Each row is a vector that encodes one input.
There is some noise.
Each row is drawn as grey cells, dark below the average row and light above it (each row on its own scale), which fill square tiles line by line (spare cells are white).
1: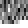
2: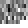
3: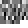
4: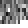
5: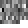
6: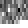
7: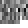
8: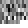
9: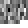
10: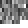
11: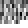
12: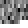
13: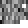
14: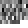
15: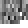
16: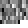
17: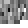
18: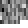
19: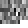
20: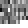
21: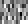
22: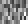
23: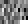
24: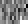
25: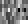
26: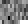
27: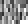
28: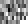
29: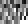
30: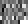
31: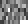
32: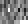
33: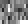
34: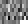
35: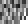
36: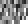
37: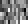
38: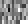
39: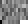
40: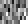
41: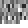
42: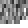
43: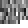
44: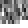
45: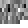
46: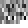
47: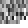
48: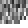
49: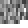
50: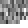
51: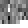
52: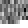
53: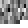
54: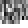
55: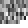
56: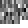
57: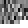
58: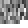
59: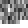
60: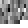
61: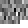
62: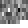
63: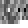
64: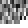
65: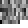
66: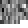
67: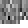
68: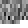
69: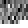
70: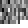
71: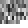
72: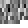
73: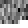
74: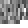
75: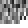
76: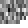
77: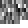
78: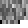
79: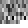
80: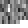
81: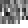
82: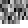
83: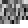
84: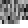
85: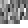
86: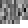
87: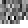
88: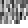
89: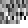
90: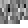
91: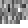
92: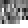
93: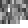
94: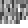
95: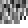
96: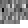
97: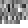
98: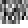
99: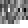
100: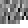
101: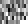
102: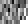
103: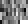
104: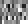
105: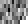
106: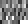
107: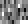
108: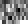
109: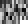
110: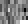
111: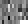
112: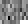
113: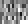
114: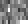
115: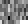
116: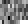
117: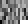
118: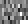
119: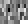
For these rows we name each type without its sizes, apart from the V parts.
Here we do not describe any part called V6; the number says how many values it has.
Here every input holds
either a label, or a point on a line, a true/false value and a value of V6.
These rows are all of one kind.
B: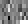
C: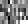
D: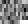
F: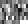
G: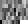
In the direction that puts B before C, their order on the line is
D, B, C, F, G.
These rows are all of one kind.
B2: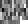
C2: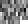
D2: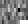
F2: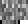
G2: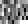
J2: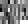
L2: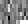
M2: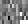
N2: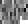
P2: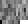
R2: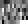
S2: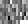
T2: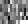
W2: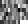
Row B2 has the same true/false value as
C2, G2 and N2.
